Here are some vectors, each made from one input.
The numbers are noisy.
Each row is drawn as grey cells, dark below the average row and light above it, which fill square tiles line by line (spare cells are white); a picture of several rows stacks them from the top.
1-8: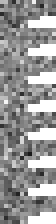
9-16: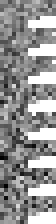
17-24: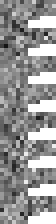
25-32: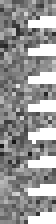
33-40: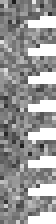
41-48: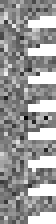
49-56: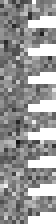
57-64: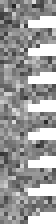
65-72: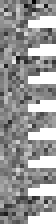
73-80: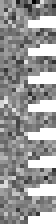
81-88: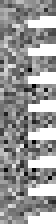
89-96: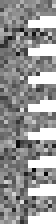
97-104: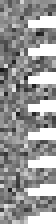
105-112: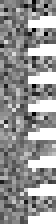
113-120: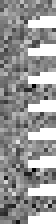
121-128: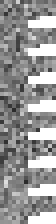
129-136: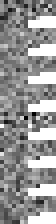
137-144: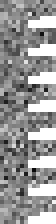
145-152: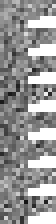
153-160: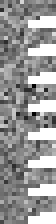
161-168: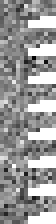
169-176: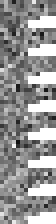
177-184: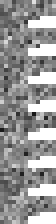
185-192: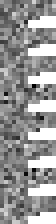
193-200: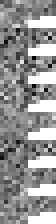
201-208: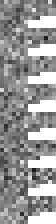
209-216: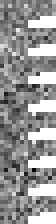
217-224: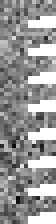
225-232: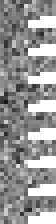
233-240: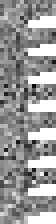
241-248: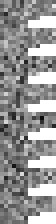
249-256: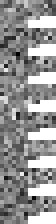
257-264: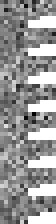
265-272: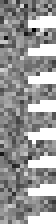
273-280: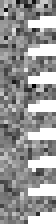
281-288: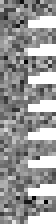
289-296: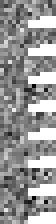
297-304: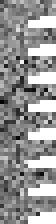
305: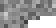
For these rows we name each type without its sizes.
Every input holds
a point on a line, together with either a point on a line, or four true/false values.
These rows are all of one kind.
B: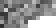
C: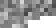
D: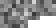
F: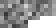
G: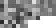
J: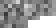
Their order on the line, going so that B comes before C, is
D, B, F, J, G, C.
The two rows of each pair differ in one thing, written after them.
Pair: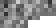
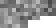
the place on the line
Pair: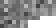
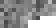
the place on the line
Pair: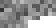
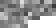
one of the four true/false values
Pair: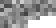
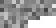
one of the four true/false values
